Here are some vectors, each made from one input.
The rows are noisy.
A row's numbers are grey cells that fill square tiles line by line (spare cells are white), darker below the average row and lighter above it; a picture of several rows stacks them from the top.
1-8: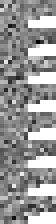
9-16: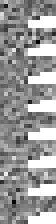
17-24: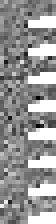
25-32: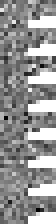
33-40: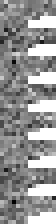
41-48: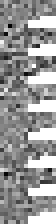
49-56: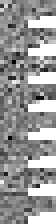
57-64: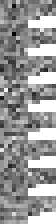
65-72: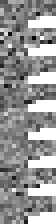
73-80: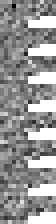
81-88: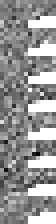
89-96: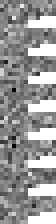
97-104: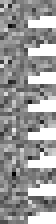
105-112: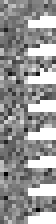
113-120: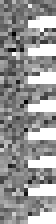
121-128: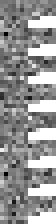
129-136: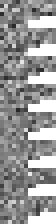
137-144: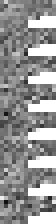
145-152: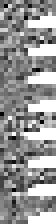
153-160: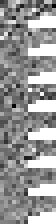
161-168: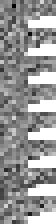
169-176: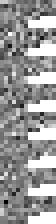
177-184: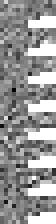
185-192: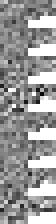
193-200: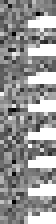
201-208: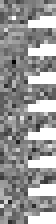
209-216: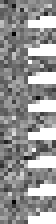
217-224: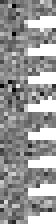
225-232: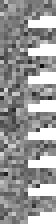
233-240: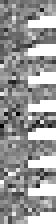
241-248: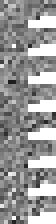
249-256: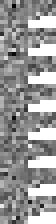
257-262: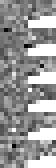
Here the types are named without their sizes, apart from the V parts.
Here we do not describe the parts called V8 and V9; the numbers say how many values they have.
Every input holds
a node of a tree, together with either a label, or a value of V8 and a value of V9.
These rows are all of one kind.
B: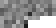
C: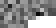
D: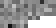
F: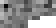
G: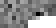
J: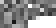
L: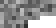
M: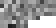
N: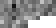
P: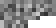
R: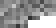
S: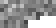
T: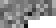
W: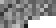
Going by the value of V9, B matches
D, N and S.
